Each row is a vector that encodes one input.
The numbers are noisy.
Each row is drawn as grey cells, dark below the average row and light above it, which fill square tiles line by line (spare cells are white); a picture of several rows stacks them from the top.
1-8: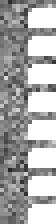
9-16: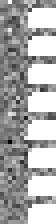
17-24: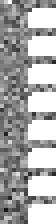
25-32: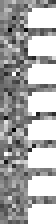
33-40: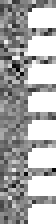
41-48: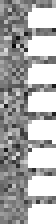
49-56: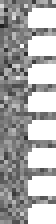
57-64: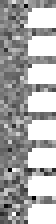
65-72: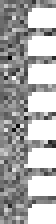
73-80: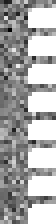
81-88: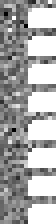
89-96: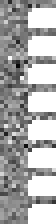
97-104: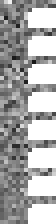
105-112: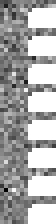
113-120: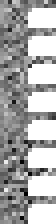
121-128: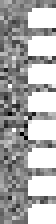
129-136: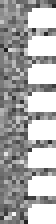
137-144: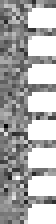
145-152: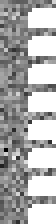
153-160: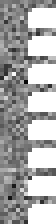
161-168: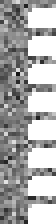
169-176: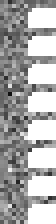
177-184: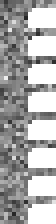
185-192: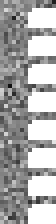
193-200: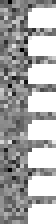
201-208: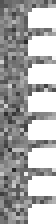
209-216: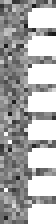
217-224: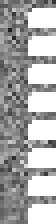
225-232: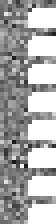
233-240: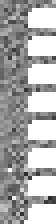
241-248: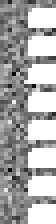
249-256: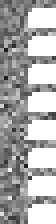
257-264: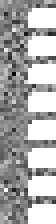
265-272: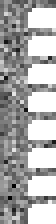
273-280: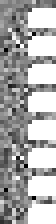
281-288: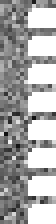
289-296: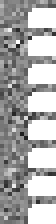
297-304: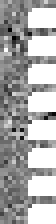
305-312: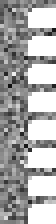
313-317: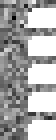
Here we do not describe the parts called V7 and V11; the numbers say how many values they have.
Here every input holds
either a value of V7 and a value of V11, or a list of up to two points on a 5-point line.
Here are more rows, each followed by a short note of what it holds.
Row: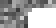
a list of two items
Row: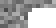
a value of V7 and a value of V11
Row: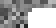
a list of two items
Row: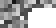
a value of V7 and a value of V11
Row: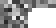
a list of one item
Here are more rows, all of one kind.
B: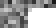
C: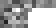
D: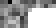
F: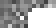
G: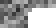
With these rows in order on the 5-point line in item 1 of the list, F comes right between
B and G.
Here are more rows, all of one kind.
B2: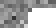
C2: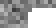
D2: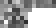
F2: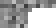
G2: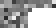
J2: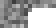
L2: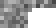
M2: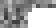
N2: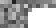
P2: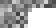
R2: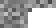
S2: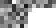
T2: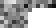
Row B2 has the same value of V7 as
D2 and R2.
